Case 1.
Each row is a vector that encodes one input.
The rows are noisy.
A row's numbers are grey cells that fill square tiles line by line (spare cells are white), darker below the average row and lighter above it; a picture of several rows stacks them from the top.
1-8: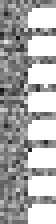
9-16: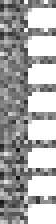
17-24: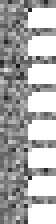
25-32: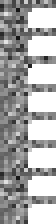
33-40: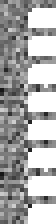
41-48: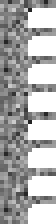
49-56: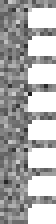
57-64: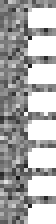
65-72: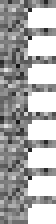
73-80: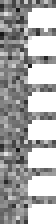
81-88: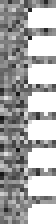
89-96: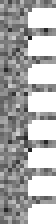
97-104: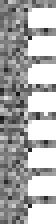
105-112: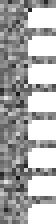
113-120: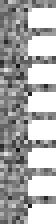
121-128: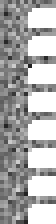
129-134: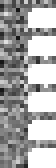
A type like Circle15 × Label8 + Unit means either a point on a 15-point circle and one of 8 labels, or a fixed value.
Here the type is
Line3 × Line3.
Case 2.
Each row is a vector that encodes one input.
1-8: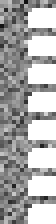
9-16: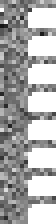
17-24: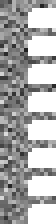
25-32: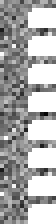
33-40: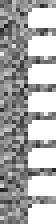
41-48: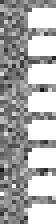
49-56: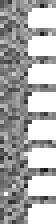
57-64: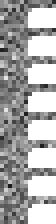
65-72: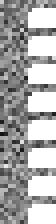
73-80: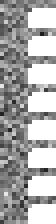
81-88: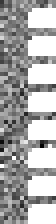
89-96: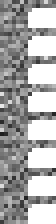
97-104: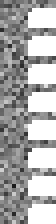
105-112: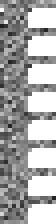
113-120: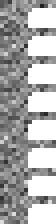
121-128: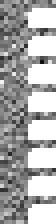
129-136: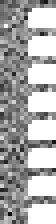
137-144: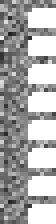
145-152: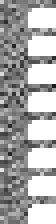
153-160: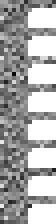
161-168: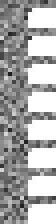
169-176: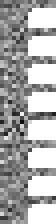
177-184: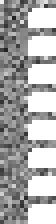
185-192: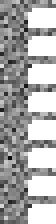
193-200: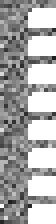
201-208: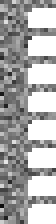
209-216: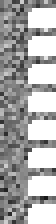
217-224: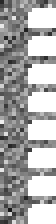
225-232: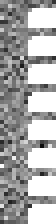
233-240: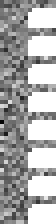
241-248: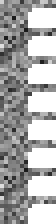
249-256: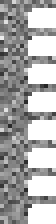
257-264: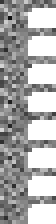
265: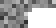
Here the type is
Line15.
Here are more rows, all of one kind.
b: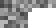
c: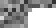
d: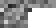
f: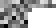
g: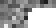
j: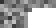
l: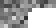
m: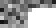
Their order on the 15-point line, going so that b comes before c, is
b, l, g, d, j, f, m, c.
